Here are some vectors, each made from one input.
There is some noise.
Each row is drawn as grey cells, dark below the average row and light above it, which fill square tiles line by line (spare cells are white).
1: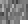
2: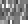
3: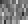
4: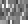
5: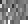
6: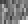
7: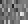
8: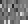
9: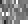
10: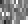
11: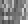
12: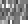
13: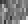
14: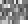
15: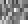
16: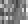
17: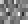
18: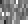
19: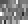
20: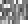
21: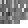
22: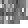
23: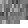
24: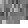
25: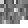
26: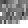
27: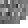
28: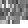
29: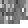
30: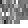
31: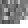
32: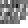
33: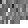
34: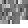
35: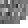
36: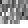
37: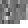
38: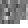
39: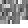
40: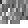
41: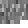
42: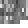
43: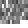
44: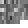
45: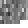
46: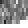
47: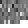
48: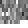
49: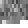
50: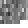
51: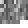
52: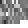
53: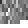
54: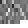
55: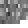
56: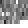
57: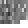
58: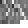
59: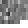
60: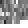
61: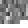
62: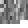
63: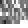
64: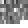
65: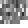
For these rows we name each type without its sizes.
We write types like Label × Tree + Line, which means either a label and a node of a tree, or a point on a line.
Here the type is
Bool × Bool × Bool + Line.
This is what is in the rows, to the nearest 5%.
About 40% of them hold a point on a line. The rest hold three true/false values.
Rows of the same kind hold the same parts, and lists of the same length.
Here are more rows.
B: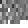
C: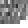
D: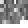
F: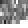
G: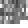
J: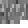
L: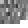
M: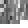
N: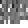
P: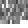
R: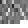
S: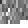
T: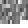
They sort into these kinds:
B, F, N, R, S
C, D, G, J, L, M, P, T

